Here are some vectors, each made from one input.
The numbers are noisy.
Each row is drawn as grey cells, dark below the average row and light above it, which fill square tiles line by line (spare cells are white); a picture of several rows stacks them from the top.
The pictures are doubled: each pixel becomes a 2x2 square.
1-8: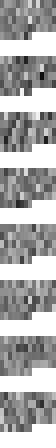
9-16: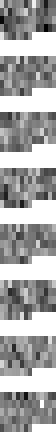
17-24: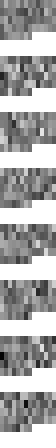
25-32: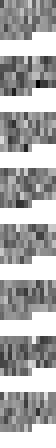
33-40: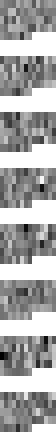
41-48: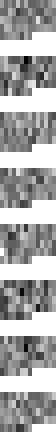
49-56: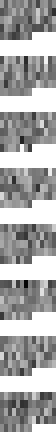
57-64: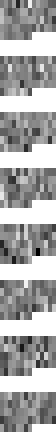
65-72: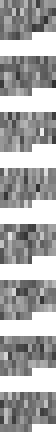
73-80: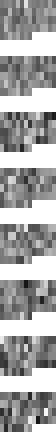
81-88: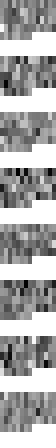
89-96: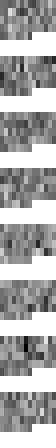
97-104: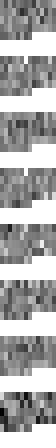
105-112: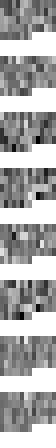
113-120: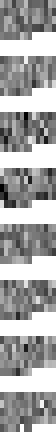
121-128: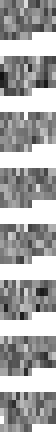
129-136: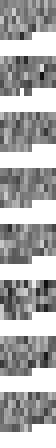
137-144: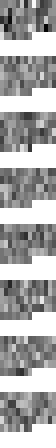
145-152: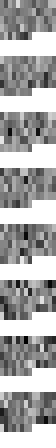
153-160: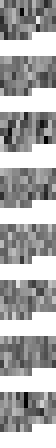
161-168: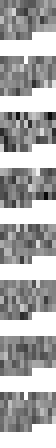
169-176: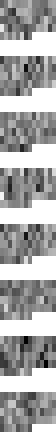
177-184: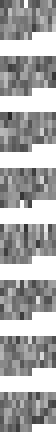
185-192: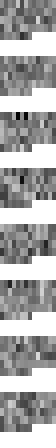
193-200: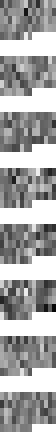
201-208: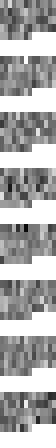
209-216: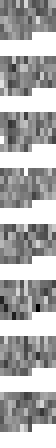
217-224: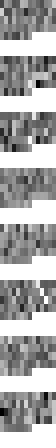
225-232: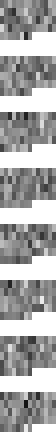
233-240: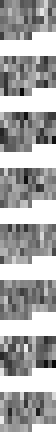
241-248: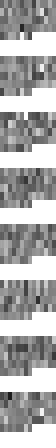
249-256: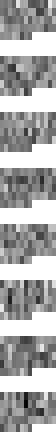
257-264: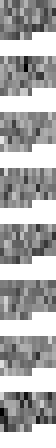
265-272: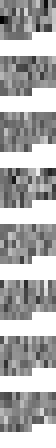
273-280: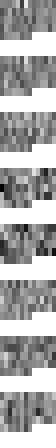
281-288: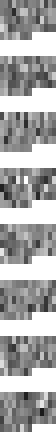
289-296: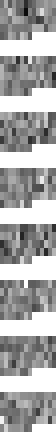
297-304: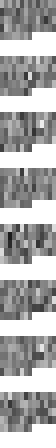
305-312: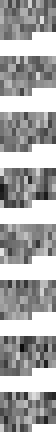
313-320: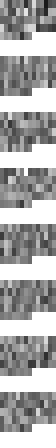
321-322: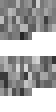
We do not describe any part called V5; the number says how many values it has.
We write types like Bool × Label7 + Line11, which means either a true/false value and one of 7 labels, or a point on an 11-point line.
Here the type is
((Bool × Bool × Bool × Bool + Label12) × Line8 + Label9) × V5 × V5.
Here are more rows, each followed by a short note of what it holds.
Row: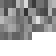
one of 12 labels, a point on an 8-point line and two values of V5
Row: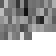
a point on an 8-point line, four true/false values and two values of V5
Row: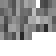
one of 9 labels and two values of V5
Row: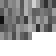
one of 9 labels and two values of V5
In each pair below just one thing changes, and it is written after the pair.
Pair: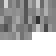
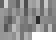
the place on the 8-point line
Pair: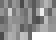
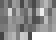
the place on the 8-point line
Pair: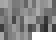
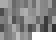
the label
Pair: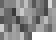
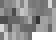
the place on the 8-point line
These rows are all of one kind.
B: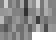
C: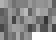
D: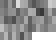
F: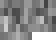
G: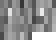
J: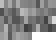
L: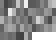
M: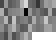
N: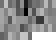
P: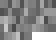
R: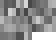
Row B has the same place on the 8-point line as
G and P.
